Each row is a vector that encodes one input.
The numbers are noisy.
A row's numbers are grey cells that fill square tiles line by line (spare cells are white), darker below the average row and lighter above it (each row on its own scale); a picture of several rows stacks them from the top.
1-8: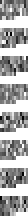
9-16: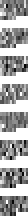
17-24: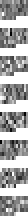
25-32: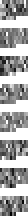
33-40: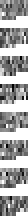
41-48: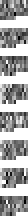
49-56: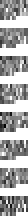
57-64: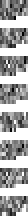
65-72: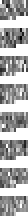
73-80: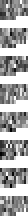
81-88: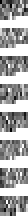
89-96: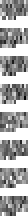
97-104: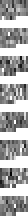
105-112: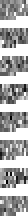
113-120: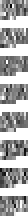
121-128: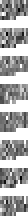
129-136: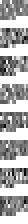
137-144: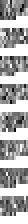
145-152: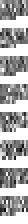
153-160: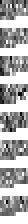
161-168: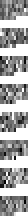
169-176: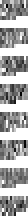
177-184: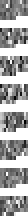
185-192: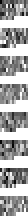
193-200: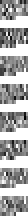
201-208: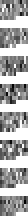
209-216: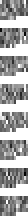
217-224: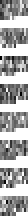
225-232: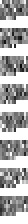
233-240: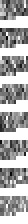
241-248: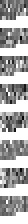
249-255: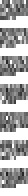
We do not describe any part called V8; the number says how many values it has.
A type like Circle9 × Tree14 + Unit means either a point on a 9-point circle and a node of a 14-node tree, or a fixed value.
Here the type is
Bool × Line4 + V8.
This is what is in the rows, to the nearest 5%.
About 40% of them hold a point on a 4-point line and a true/false value. The rest hold a value of V8.
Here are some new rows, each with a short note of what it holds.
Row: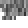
a point on a 4-point line and a true/false value
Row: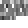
a point on a 4-point line and a true/false value
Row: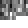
a value of V8
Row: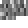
a point on a 4-point line and a true/false value
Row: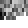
a value of V8
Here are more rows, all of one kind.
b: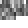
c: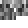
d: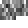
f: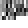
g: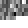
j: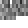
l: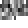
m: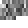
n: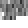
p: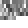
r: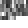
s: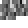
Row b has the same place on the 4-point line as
g and j.
